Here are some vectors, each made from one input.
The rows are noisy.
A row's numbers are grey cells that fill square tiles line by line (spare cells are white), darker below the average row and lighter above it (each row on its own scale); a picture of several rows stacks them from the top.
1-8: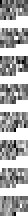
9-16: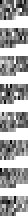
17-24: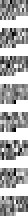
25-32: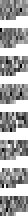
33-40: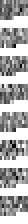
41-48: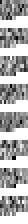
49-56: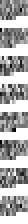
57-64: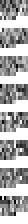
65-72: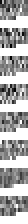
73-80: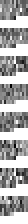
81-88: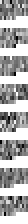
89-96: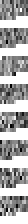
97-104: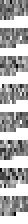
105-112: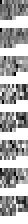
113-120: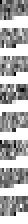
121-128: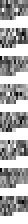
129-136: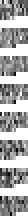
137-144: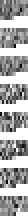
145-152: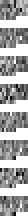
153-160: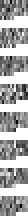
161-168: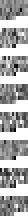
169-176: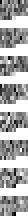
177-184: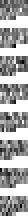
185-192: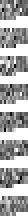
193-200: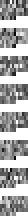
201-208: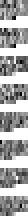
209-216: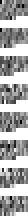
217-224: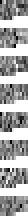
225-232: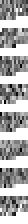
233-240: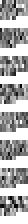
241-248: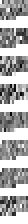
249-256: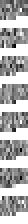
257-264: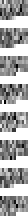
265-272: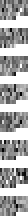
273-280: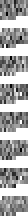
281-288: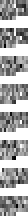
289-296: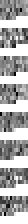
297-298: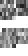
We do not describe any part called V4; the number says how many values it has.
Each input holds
a list of up to two items, each one of 12 labels and a value of V4.
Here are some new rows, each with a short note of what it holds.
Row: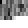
a list of two items
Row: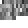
a list of one item
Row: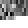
the empty list
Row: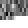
the empty list
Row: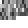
a list of one item
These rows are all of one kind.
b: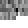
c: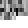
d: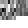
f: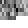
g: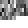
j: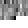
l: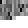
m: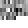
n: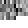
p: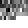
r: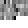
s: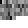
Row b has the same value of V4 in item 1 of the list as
n and r.
